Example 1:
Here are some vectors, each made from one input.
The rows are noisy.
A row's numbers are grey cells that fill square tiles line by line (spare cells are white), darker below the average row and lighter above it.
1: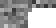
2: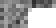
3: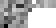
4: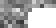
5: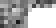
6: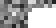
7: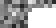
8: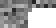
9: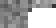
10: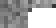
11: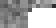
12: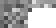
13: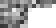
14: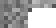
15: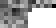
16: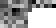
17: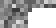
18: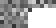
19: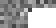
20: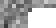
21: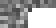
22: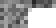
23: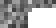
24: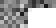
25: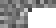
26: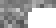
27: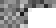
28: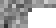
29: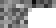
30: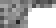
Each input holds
a node of a 7-node tree.
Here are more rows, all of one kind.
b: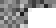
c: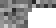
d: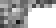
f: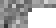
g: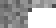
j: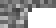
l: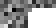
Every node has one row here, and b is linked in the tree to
d.
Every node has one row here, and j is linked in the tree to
c and l.
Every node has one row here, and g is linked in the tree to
c and f.
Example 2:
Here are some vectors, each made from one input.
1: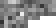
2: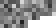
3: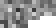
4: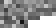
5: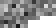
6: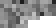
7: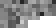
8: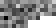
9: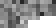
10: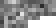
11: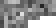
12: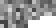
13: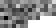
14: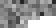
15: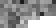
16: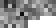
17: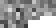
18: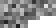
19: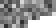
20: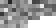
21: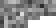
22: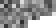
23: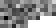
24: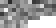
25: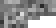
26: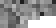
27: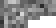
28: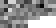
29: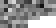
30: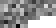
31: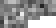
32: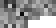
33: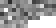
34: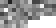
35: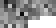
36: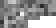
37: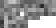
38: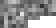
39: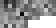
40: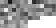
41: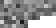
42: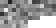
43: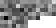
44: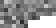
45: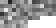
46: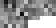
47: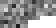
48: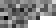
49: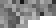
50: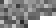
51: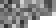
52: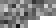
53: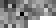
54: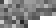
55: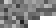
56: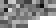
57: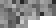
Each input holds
one of 10 labels.
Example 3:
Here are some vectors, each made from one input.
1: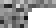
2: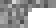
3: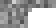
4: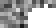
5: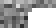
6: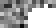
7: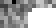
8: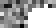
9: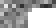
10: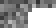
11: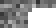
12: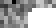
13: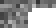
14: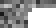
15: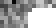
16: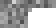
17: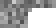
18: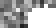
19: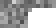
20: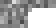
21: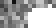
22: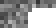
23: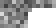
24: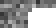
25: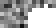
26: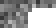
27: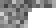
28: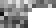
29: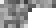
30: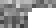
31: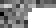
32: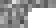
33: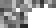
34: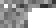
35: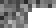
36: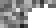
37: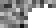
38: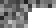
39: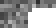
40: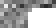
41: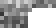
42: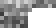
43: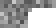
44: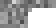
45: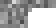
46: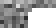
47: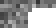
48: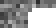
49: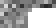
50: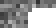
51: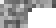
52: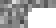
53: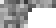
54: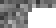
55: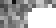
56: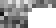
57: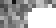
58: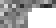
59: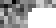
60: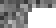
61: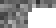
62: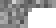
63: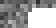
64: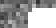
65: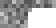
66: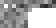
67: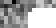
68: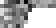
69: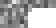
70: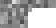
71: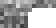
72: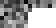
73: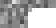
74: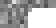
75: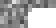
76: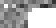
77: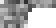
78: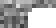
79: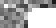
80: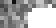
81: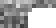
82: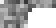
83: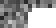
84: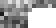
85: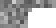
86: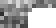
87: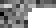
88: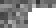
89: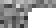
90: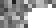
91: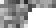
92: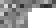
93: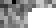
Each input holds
one of 7 labels.
